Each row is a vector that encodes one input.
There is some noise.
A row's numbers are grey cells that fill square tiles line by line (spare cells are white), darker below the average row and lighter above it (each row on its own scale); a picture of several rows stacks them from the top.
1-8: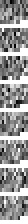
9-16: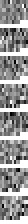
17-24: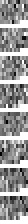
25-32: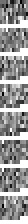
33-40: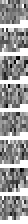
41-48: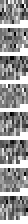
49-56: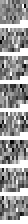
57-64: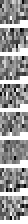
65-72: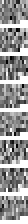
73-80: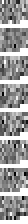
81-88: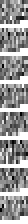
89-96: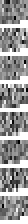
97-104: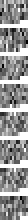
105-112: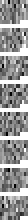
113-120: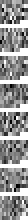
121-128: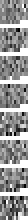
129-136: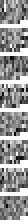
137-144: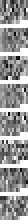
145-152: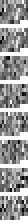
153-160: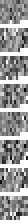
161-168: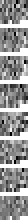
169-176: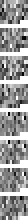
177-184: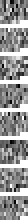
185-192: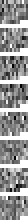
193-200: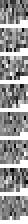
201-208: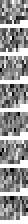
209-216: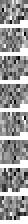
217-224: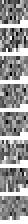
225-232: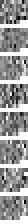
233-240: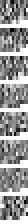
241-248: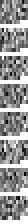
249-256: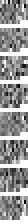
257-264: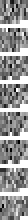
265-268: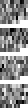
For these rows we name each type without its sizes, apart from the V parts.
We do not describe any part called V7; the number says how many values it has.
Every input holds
either a point on a circle and a true/false value, or a fixed value, or a point on each of two lines, or two values of V7.
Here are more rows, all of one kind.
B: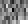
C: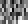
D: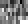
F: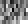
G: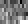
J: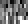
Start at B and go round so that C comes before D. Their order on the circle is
B, F, C, G, J, D.
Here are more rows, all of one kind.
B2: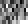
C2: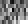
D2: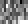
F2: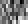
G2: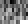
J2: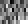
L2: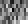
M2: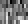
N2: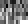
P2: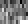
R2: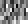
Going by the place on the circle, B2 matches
C2, J2 and L2.
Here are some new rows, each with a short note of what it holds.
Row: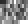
a fixed value
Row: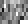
a point on each of two lines
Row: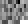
two values of V7
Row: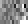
two values of V7
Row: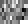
a point on each of two lines
